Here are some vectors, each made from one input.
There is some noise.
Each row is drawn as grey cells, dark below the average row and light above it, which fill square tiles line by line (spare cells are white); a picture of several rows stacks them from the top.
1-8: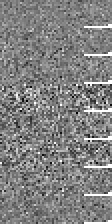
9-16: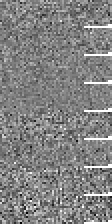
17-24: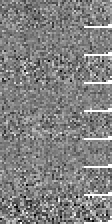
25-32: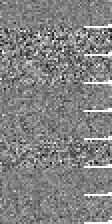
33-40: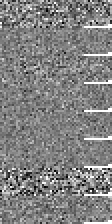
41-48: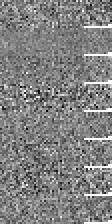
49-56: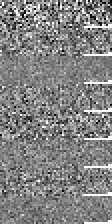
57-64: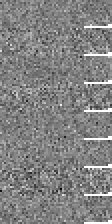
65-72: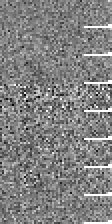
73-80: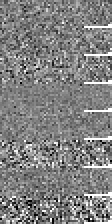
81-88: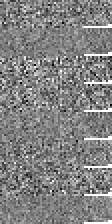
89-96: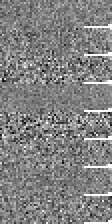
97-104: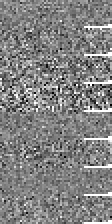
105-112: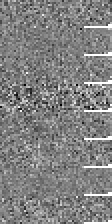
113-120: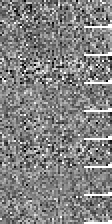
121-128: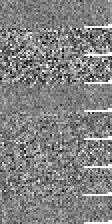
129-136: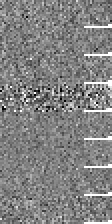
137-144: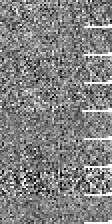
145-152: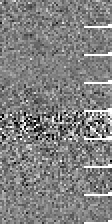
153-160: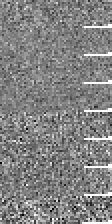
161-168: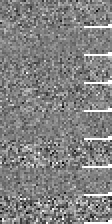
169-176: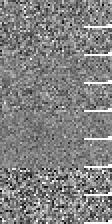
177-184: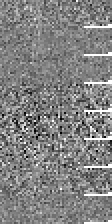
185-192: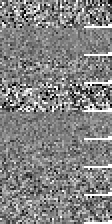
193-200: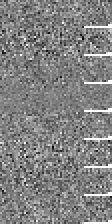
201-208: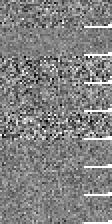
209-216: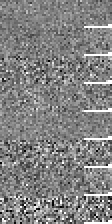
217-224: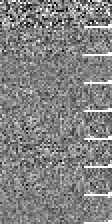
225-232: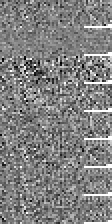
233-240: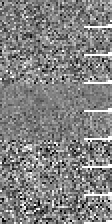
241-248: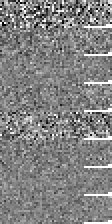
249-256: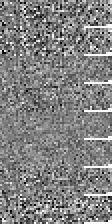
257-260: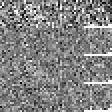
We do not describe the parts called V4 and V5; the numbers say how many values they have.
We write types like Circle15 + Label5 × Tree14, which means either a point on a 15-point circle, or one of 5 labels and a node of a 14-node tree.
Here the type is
(Bool × Bool × Bool × Bool + Tree8 × V4) × V5 + Tree10 + Unit.
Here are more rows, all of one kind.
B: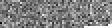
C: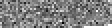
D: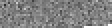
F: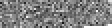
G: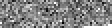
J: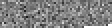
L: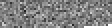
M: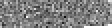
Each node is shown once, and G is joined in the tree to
C and D.
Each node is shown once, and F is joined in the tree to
B.
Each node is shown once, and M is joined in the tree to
J and L.
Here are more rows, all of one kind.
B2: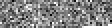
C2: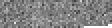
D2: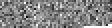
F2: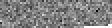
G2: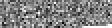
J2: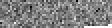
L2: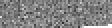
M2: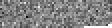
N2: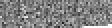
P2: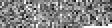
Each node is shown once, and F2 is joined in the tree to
D2, G2 and N2.
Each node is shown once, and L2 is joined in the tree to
N2.
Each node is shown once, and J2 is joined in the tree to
C2 and D2.
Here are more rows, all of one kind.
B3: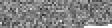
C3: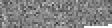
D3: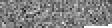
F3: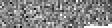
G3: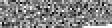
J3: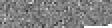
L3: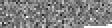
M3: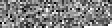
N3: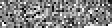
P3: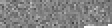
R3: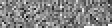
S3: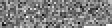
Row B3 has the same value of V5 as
J3, M3 and R3.
